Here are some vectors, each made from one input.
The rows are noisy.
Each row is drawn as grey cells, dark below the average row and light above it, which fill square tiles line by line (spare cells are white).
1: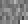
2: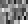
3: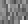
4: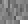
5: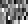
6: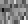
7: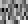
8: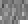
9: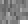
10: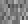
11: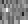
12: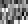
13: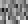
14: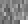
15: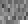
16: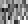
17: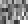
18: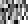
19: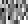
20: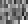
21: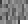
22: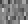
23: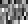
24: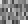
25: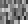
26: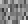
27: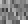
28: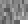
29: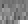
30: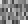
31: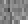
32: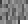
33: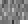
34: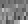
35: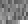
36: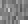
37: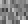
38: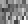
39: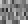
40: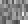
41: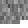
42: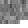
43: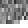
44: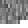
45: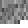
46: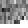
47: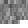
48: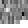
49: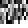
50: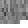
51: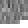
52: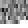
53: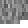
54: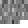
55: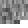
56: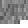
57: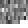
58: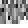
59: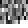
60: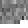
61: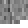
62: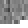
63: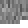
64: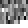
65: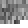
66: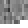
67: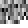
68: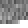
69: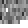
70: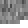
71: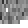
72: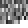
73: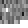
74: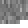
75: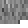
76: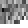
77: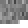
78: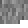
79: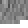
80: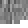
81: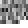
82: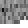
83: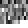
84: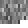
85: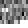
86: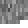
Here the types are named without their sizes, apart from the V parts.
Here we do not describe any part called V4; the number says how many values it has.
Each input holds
a value of V4, together with a list of points on a line.
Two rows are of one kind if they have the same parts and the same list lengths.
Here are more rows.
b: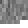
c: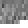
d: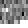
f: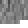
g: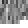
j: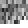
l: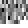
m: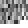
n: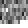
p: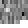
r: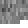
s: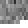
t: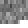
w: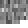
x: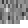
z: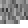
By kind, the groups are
b, j, s, t, z
c, m, w
d, g, l, n, p, x
f, r

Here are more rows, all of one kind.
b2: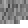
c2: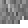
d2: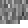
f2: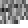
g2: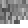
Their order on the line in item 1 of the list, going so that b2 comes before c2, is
d2, g2, b2, f2, c2.
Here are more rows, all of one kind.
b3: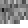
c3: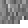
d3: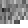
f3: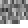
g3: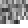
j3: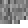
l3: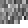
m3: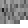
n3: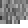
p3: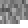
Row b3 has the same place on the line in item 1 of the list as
d3 and m3.
